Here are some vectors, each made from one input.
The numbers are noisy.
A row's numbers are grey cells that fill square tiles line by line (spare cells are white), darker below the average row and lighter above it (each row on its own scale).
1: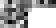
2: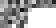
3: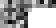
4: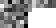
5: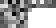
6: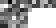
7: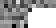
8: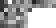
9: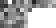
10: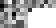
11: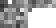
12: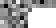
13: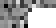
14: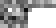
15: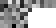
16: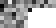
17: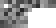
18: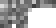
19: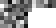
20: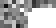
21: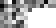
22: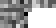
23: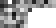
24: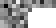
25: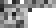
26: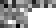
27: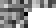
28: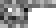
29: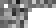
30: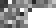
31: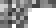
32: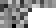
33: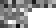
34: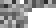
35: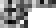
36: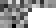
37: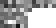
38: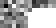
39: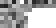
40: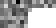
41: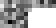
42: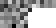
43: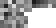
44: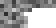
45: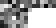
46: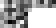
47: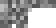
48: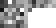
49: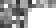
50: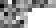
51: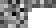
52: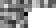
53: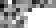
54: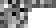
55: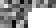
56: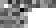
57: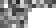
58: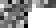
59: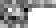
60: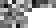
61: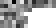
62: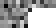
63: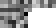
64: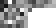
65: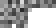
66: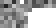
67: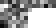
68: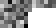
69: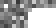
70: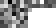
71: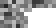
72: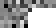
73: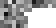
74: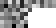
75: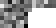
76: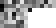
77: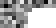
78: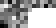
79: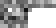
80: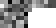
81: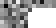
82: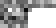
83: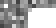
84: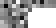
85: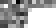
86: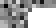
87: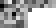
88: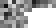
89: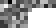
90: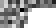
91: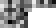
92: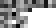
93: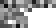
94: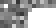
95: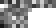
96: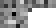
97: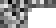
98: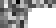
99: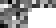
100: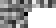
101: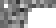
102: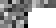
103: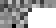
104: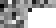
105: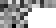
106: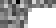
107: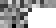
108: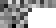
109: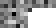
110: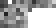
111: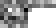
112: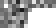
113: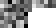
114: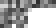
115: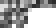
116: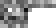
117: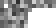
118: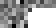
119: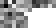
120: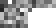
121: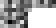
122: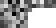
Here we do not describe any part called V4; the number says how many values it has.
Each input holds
a list of up to two items, each a true/false value and a value of V4.
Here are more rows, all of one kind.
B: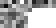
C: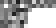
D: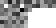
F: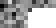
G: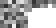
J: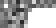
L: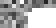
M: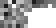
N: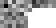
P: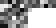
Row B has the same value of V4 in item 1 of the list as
G, L, M and N.
